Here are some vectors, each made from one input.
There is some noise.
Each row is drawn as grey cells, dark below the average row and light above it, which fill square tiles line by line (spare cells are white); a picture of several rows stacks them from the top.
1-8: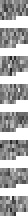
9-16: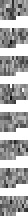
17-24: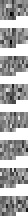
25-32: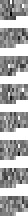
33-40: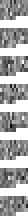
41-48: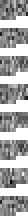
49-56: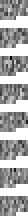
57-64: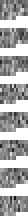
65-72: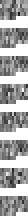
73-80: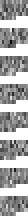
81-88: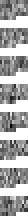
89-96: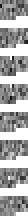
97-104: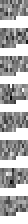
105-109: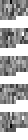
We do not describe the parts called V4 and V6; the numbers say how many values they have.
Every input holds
a value of V6, together with either a point on a 5-point line, or a true/false value and a value of V4.
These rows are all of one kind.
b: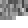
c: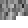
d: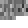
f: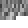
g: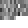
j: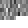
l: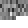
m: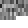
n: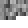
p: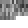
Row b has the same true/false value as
g, j and p.
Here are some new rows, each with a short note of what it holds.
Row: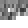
a point on a 5-point line and a value of V6
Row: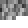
a true/false value, a value of V4 and a value of V6
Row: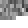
a true/false value, a value of V4 and a value of V6
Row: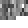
a point on a 5-point line and a value of V6
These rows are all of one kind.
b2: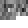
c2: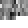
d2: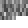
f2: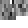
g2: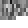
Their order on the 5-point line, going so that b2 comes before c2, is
d2, b2, g2, c2, f2.
